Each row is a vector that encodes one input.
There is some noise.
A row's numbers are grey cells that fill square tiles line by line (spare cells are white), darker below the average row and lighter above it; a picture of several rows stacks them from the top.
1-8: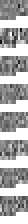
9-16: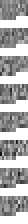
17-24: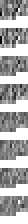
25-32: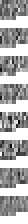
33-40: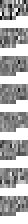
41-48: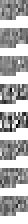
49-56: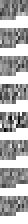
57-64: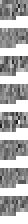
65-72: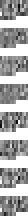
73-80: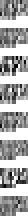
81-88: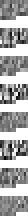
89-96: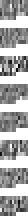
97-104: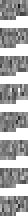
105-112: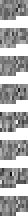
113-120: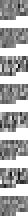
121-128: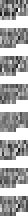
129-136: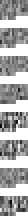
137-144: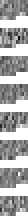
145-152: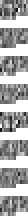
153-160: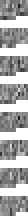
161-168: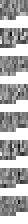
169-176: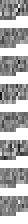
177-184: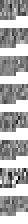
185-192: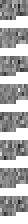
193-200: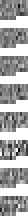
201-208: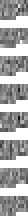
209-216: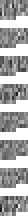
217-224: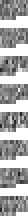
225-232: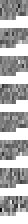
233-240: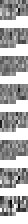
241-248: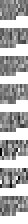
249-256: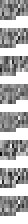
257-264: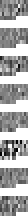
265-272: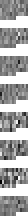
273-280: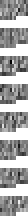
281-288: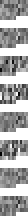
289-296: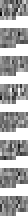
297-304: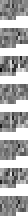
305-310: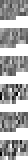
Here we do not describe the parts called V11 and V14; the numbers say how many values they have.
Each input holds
either a point on a 10-point line and a true/false value, or a value of V11 and a value of V14.
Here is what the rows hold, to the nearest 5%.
About 50% of them hold a point on a 10-point line and a true/false value. The rest hold a value of V11 and a value of V14.
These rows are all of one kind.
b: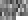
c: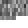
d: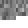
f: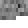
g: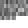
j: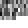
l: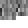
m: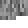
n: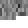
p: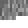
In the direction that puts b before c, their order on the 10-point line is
n, l, p, m, b, g, f, d, j, c.
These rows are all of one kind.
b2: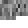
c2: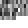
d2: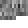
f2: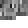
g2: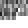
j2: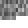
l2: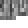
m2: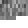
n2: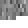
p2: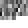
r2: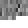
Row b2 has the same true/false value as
d2, n2, p2 and r2.
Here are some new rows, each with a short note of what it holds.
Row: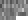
a point on a 10-point line and a true/false value
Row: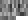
a point on a 10-point line and a true/false value
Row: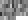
a value of V11 and a value of V14
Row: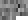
a point on a 10-point line and a true/false value
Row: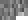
a value of V11 and a value of V14
